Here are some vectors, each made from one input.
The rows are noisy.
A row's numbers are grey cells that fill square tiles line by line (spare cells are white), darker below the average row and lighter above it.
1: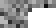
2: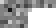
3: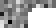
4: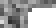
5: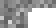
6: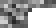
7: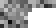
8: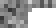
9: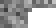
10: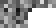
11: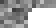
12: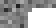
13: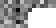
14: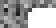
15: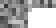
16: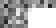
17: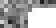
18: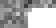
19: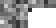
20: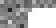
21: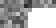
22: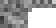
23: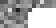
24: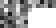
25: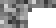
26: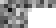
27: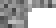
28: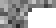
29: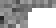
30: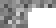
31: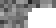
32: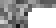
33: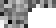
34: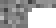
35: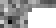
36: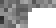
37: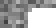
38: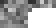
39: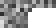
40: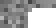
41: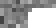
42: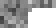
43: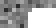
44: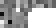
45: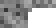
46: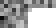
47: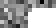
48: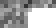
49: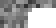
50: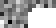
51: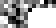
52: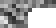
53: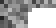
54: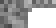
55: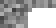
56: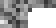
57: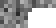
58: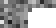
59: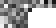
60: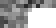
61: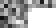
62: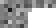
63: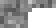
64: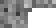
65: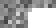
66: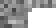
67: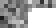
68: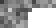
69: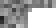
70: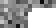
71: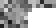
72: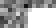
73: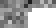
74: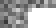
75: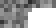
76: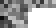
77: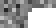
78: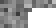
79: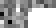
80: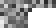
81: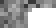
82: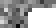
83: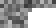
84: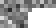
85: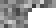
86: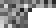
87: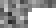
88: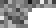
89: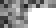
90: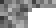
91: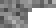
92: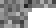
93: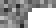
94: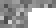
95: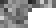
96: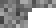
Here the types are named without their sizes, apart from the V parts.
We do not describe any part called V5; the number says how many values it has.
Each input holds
either a point on a line, or four true/false values, or two values of V5.
